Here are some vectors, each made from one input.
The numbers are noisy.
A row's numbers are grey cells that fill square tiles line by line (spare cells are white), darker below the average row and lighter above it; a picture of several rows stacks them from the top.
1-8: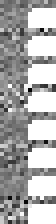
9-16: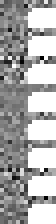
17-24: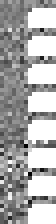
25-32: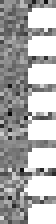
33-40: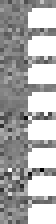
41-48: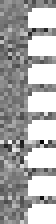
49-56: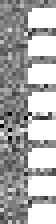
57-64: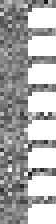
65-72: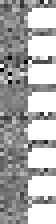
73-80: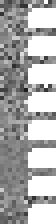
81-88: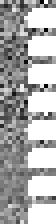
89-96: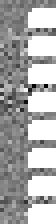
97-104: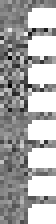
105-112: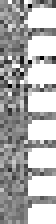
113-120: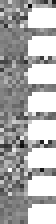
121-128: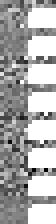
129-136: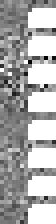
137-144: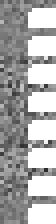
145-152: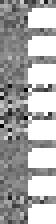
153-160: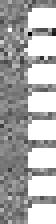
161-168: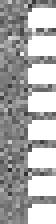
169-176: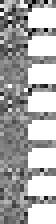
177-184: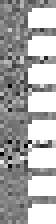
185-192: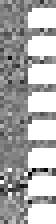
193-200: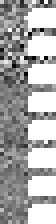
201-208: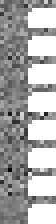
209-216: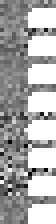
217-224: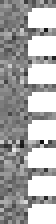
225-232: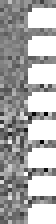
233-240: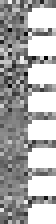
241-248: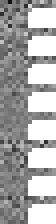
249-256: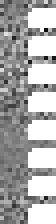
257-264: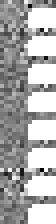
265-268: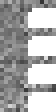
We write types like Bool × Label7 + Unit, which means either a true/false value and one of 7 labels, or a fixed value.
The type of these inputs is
Line5 + List2(Line18).
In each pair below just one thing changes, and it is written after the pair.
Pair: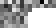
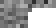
the place on the 18-point line in item 2 of the list
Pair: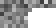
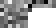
the place on the 18-point line in item 1 of the list
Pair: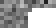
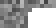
the place on the 18-point line in item 1 of the list
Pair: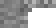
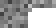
the place on the 18-point line in item 1 of the list
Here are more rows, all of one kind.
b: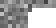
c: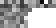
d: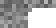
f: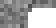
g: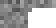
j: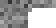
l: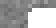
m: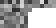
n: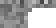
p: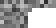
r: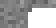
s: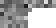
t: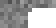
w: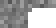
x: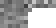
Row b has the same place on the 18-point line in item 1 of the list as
g, r, s and t.
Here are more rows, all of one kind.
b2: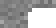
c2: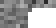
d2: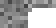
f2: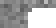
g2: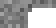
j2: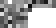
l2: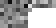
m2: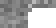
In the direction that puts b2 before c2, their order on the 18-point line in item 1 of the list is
m2, b2, f2, j2, l2, g2, d2, c2.
